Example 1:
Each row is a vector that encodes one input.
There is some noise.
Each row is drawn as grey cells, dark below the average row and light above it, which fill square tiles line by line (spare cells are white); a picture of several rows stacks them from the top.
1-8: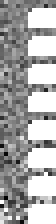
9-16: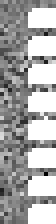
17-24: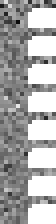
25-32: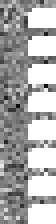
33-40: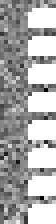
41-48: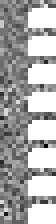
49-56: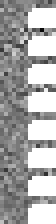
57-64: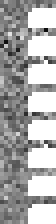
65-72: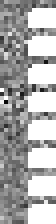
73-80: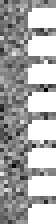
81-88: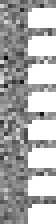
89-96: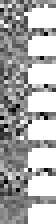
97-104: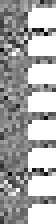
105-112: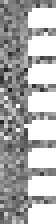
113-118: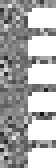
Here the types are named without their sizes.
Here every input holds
a list of points on a circle.
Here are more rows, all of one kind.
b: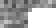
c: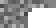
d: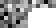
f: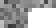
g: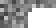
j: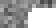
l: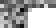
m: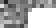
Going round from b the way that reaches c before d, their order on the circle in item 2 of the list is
b, g, f, m, c, l, j, d.
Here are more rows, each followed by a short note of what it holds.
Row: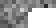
a list of one item
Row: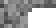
a list of one item
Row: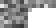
a list of two items
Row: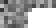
a list of one item
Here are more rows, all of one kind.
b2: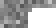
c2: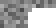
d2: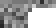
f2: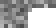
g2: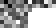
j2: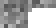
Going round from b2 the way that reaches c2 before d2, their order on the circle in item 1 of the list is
b2, j2, f2, c2, d2, g2.
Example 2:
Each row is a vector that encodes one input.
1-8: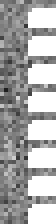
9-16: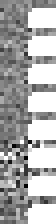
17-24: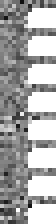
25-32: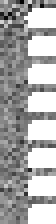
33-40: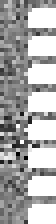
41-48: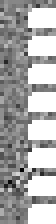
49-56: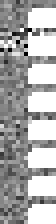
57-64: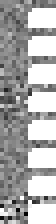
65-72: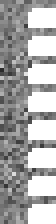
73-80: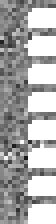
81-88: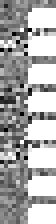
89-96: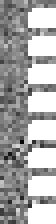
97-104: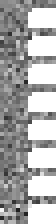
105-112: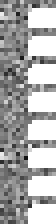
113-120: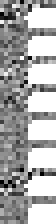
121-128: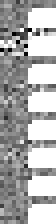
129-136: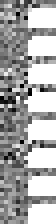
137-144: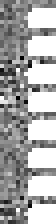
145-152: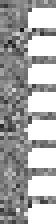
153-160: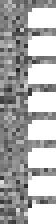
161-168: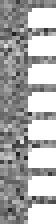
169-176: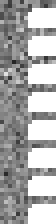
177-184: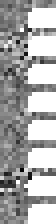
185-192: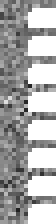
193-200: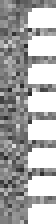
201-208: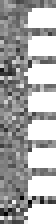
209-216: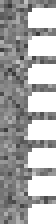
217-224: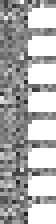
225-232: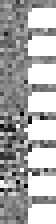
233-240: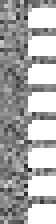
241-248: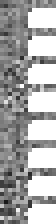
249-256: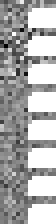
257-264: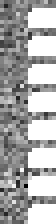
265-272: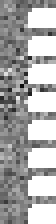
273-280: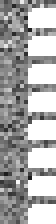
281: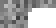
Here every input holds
either a point on a 10-point line, or a node of a 10-node tree.
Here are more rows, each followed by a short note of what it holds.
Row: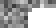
a node of a 10-node tree
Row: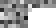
a point on a 10-point line
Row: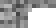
a point on a 10-point line
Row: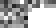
a node of a 10-node tree
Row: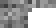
a node of a 10-node tree
